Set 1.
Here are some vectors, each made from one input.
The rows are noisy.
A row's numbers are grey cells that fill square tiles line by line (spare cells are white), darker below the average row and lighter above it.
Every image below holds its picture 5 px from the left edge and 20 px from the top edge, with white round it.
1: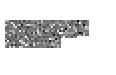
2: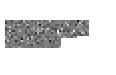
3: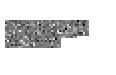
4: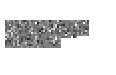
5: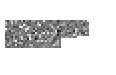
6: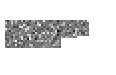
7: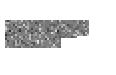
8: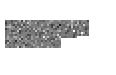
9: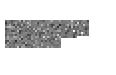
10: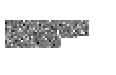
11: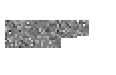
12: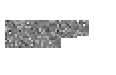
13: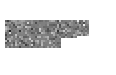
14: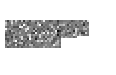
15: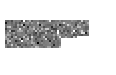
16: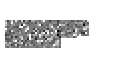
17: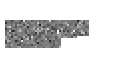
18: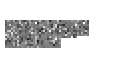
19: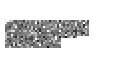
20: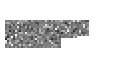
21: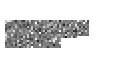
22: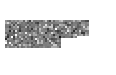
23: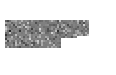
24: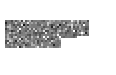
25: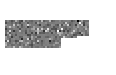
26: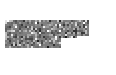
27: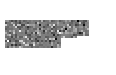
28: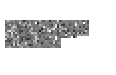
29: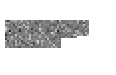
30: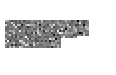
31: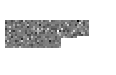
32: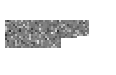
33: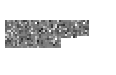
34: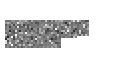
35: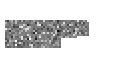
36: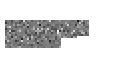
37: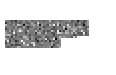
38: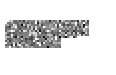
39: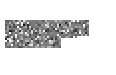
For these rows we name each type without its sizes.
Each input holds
a node of a tree.
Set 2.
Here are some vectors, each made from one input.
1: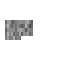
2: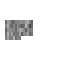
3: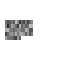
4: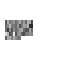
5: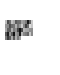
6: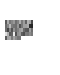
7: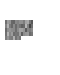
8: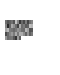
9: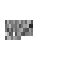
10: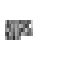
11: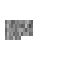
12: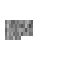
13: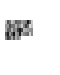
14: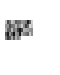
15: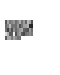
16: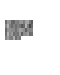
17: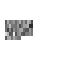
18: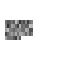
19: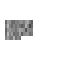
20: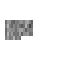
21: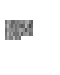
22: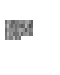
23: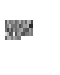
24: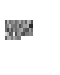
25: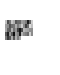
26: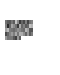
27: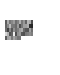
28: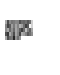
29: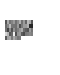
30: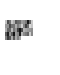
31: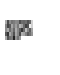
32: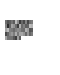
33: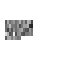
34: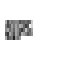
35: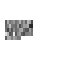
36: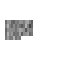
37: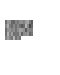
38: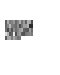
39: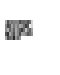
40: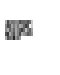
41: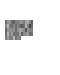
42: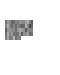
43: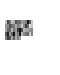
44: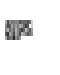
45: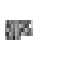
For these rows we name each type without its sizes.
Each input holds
a point on a line.
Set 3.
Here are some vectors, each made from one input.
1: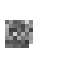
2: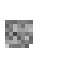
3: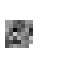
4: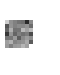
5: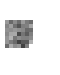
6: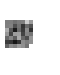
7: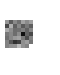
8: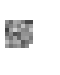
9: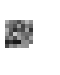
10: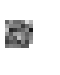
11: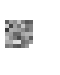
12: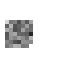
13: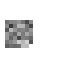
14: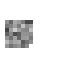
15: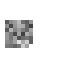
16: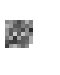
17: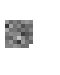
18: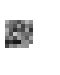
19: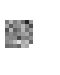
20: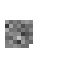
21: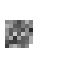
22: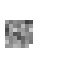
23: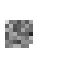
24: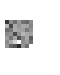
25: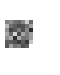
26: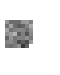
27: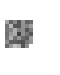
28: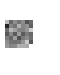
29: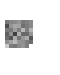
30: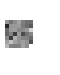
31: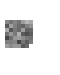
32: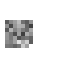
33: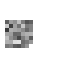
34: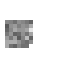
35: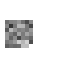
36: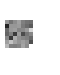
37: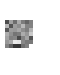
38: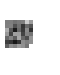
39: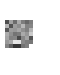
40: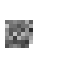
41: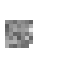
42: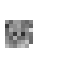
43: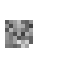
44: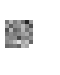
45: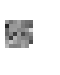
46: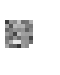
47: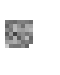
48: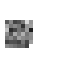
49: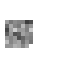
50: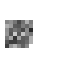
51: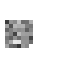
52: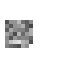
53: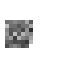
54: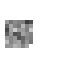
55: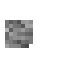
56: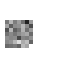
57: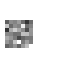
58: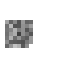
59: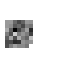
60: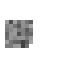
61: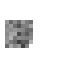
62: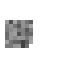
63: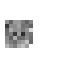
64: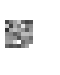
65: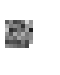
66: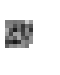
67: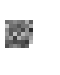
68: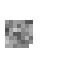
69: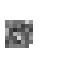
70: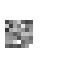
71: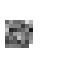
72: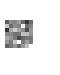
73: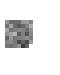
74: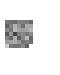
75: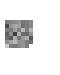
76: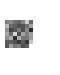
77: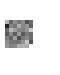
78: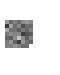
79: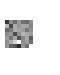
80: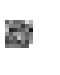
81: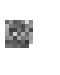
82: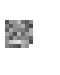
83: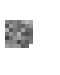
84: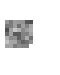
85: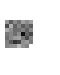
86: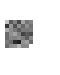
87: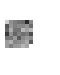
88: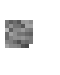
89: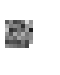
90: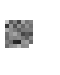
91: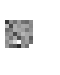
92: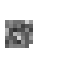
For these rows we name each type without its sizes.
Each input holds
a point on each of two lines.
